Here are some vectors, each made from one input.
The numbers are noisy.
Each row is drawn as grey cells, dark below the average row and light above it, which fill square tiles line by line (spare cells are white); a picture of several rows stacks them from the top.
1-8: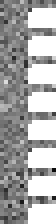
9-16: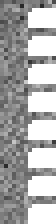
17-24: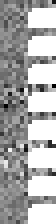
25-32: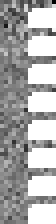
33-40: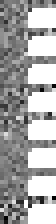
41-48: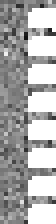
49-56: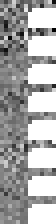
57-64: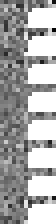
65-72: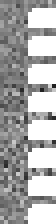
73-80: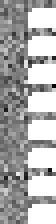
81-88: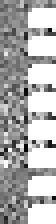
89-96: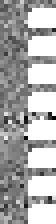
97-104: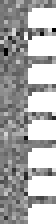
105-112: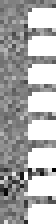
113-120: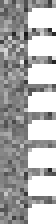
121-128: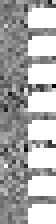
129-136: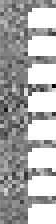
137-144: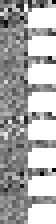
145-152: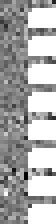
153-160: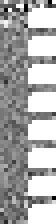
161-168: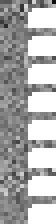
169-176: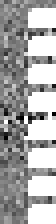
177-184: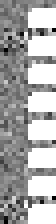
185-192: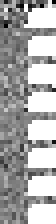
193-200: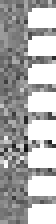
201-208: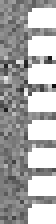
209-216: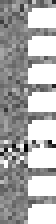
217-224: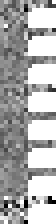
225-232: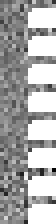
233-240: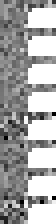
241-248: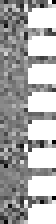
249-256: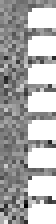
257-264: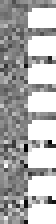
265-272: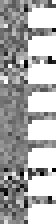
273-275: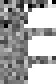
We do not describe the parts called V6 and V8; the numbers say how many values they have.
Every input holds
either a node of each of two 10-node trees, or a node of an 11-node tree and a value of V8, or a value of V6.
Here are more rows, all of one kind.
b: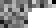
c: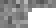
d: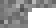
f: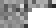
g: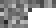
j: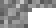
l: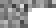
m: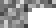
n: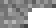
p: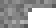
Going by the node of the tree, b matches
j and m.
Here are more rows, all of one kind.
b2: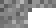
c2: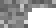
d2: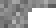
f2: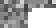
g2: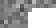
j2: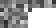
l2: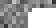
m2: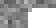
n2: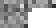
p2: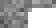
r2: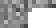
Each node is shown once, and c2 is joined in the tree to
n2.
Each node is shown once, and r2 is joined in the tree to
l2 and p2.
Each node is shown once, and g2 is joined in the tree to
m2 and p2.
